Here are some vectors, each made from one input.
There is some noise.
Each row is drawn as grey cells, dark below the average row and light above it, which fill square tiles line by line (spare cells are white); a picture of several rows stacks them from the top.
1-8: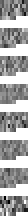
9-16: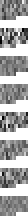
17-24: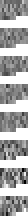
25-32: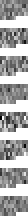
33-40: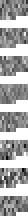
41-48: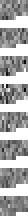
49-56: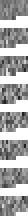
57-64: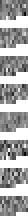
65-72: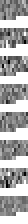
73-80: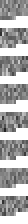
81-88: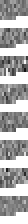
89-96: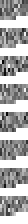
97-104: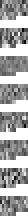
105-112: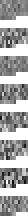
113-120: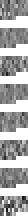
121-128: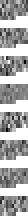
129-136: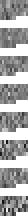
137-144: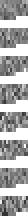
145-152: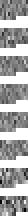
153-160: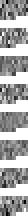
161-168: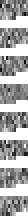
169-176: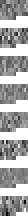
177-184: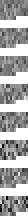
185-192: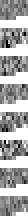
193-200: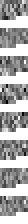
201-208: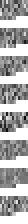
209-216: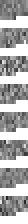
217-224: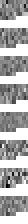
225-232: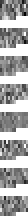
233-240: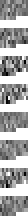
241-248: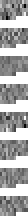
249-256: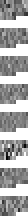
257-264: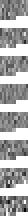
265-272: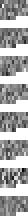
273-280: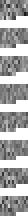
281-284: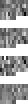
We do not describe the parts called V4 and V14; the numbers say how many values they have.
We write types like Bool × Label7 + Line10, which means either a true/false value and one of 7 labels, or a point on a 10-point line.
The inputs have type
(Line5 × V14 + Line6) × (Line13 + V4).
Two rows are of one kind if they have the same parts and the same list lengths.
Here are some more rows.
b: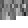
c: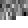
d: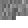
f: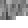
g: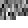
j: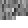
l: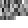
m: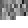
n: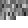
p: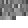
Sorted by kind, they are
b, m
c, d, l, p
f, j, n
g

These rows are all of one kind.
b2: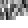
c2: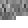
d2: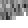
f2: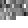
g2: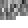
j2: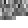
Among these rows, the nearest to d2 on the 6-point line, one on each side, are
b2 and f2.
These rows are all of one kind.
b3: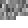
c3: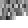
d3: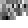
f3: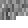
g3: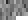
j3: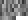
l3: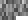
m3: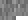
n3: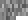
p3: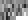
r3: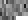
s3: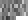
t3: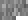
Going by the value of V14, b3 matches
d3, f3 and s3.
